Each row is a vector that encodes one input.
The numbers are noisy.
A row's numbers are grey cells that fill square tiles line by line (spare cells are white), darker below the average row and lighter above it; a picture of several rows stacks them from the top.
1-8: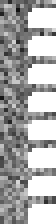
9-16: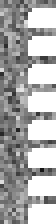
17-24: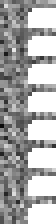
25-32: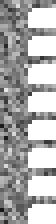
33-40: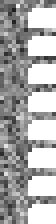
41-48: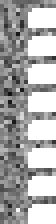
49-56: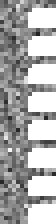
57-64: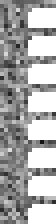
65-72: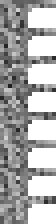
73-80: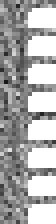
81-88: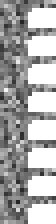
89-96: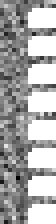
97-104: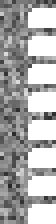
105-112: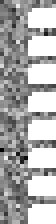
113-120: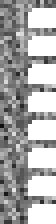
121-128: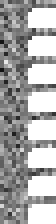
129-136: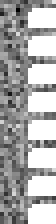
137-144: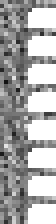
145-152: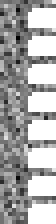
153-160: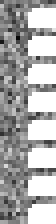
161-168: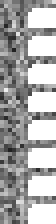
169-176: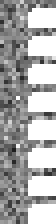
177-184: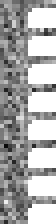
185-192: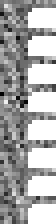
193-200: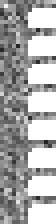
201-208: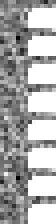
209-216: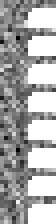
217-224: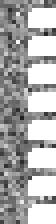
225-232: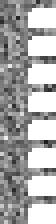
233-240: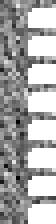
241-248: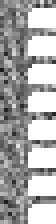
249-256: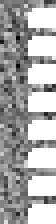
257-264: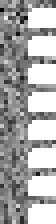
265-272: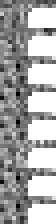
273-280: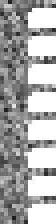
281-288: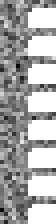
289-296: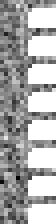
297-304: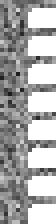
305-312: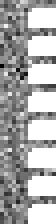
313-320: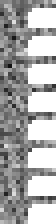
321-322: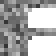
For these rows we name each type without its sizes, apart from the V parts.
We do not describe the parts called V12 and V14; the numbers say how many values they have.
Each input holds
either a value of V12 and a value of V14, or a list of points on a line.
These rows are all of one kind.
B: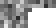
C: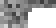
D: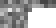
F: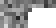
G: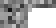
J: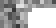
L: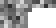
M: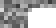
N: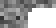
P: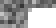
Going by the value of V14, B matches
C, F and L.
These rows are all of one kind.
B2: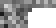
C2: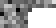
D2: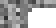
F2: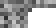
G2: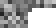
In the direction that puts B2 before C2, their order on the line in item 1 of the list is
D2, F2, B2, G2, C2.
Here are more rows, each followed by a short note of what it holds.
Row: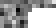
a list of one item
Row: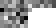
the empty list
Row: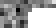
a list of one item
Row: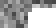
a value of V12 and a value of V14
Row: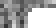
a list of one item
